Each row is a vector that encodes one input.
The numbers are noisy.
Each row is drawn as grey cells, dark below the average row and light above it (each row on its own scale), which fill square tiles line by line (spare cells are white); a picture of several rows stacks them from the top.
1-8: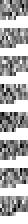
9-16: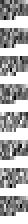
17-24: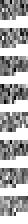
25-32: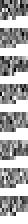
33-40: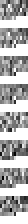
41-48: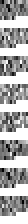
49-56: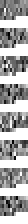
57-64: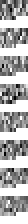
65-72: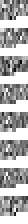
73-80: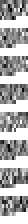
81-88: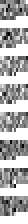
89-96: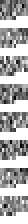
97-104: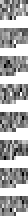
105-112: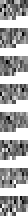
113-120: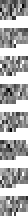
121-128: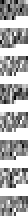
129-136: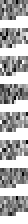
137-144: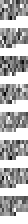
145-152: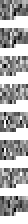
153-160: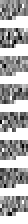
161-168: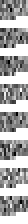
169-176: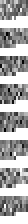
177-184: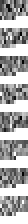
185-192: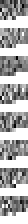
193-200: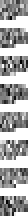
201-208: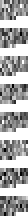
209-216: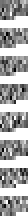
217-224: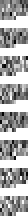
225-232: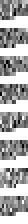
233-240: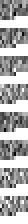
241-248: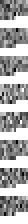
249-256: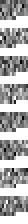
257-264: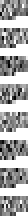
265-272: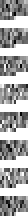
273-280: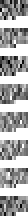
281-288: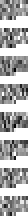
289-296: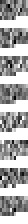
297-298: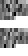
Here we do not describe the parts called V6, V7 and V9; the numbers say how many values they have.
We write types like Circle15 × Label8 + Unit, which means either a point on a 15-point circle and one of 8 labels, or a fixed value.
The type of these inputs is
Bool × (Line4 + V6) + (Line10 + V9) × V7.
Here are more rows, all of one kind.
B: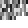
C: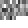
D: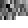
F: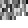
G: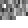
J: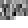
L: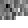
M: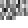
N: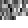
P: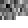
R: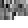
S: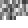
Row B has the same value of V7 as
D, F, G and R.
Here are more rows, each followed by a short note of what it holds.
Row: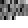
a point on a 10-point line and a value of V7
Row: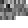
a value of V7 and a value of V9
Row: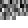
a point on a 4-point line and a true/false value
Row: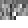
a point on a 4-point line and a true/false value
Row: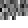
a true/false value and a value of V6
